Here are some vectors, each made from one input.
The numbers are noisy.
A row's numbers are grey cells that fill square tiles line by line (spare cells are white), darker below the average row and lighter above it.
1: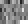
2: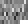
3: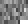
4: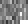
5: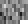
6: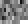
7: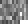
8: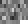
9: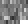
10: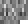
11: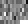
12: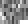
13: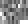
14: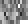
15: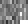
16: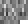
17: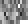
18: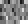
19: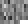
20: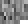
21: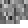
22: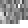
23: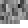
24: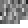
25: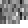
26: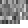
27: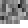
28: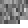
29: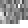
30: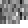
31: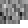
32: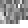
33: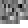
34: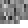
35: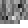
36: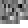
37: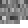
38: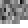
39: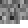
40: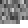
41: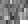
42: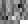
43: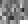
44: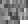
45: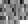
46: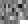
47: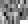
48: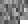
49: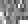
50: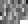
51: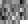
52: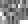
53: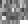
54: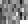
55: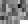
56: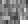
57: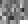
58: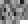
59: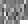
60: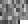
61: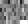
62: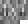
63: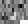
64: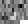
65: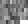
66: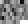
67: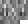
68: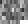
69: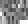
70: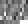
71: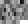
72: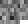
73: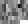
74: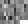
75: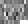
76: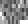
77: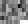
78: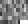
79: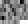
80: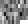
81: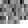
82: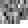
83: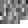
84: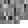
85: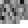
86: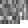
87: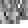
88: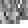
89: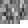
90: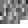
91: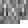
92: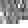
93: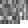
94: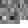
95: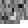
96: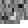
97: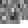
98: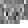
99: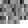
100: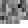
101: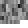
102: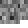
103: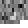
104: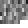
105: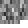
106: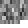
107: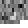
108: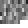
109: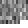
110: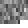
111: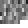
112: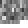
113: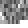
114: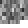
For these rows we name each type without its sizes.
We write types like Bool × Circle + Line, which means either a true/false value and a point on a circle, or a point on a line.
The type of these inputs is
(Bool × Bool × Bool + Unit) × Line.
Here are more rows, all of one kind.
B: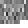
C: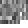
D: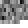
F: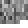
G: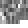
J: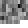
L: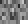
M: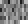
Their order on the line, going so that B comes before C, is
J, D, M, F, B, C, L, G.
